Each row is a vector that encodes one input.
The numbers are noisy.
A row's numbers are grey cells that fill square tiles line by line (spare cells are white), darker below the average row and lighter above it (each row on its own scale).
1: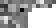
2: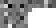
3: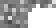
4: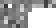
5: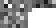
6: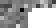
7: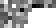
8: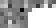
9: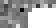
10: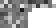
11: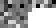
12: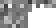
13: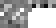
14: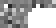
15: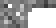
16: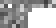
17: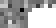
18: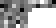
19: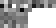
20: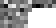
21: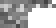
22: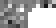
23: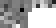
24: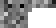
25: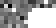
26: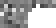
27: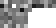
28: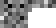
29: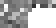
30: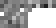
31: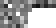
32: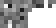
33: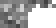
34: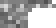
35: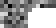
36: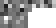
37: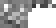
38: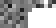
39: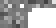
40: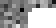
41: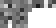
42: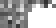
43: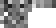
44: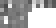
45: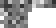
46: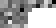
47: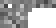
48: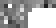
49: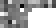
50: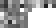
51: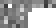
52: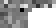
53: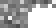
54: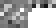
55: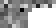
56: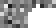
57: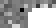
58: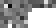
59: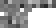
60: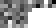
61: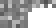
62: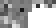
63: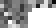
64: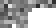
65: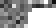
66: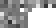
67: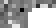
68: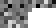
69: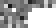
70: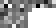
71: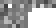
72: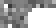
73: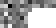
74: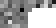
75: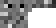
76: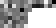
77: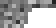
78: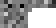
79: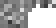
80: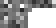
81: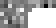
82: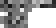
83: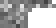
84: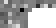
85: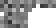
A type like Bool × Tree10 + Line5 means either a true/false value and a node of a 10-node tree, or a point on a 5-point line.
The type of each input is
Circle15.
